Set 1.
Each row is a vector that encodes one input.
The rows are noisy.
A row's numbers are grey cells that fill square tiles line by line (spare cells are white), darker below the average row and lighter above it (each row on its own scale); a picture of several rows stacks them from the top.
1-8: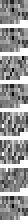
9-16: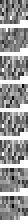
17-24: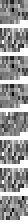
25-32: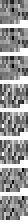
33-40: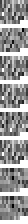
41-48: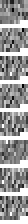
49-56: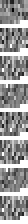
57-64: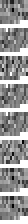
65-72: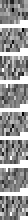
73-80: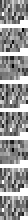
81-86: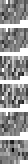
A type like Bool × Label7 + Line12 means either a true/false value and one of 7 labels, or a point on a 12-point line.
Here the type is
Label5.
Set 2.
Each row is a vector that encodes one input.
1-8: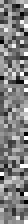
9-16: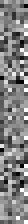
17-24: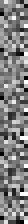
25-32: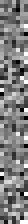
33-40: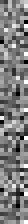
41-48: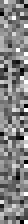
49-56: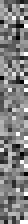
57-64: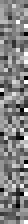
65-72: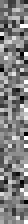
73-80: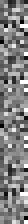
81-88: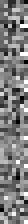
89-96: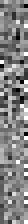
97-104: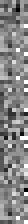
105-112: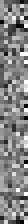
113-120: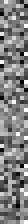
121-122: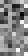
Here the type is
Label10.
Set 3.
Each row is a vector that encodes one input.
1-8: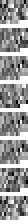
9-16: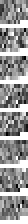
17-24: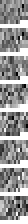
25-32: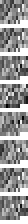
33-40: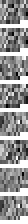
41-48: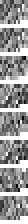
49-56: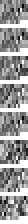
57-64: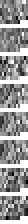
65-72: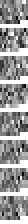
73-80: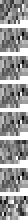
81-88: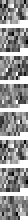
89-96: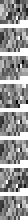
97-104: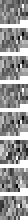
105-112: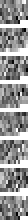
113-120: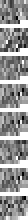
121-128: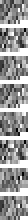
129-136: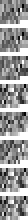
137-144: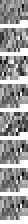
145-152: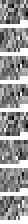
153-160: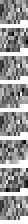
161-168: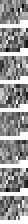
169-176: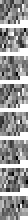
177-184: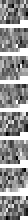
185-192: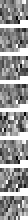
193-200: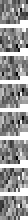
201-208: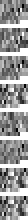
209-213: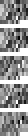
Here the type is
Bool × Bool × Bool × Bool.
